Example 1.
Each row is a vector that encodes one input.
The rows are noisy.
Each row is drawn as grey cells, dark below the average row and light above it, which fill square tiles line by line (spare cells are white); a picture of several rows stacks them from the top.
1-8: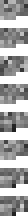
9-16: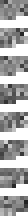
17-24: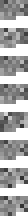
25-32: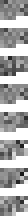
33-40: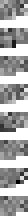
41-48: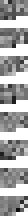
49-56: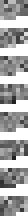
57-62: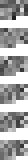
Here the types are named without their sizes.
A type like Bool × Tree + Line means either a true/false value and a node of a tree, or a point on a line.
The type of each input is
Line.
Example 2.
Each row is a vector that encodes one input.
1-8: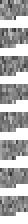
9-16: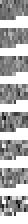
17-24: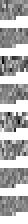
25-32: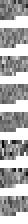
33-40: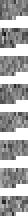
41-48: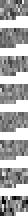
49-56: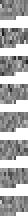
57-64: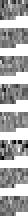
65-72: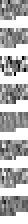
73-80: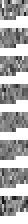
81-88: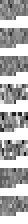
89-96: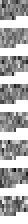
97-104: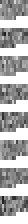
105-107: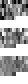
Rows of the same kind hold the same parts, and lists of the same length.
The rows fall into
2 kinds.
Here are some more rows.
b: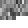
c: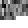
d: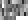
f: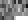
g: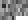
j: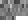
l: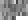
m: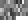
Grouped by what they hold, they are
b, m
c, d, f, g, j, l

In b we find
a fixed value.
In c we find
four true/false values.
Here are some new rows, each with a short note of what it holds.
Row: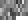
a fixed value
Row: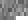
four true/false values
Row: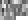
four true/false values
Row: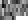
four true/false values
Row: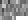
four true/false values
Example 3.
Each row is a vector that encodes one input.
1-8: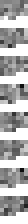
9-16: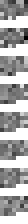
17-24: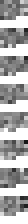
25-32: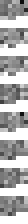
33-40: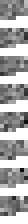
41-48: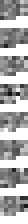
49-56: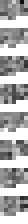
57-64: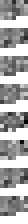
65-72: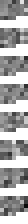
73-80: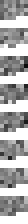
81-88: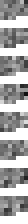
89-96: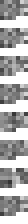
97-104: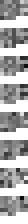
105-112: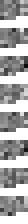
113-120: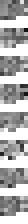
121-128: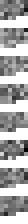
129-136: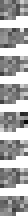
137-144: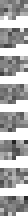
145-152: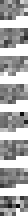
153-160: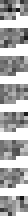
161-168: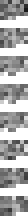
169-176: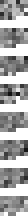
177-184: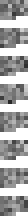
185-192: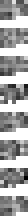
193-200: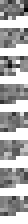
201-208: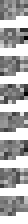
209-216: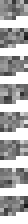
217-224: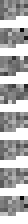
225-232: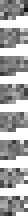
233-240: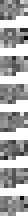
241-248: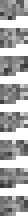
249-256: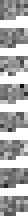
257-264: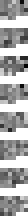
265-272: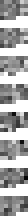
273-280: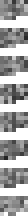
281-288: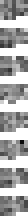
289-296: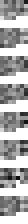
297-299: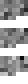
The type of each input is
Bool × Bool × Bool × Bool + Unit.
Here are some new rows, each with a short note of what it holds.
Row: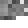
four true/false values
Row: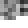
four true/false values
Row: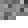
four true/false values
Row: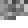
four true/false values
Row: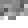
four true/false values
